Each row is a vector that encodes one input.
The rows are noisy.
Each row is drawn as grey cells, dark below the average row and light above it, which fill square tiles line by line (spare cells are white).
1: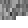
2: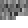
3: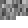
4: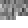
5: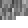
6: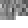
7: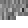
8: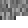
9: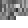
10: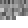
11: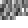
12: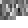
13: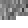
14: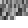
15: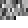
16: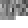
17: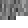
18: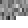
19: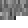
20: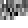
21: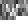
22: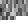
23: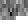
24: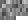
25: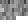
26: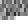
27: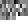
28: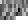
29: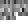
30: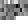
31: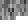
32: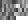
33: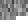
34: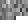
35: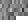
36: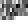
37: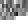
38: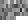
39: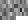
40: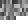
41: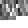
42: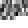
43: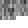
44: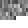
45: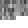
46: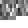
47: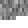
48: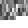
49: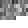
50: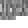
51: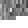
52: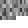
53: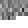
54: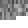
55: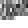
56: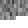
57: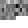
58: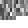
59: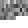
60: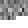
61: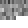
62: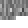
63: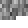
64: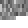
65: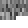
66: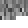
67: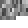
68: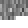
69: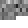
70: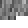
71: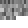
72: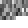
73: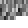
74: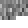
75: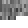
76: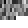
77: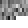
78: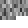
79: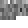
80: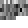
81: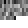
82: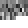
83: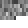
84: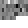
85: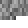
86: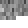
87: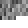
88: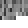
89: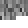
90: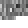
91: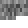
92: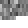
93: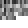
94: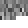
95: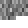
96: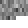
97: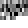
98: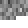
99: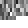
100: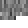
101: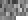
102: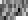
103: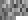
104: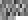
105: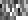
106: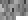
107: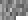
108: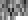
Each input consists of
either a point on each of two 3-point lines, or a list of up to three points on a 5-point line.
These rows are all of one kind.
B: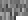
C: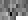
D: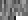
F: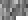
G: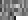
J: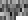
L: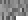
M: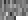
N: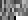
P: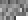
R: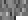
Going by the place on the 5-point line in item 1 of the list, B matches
D, J, N and R.
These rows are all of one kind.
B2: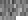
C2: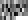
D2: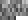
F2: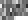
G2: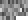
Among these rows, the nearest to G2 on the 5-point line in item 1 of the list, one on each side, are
B2 and F2.
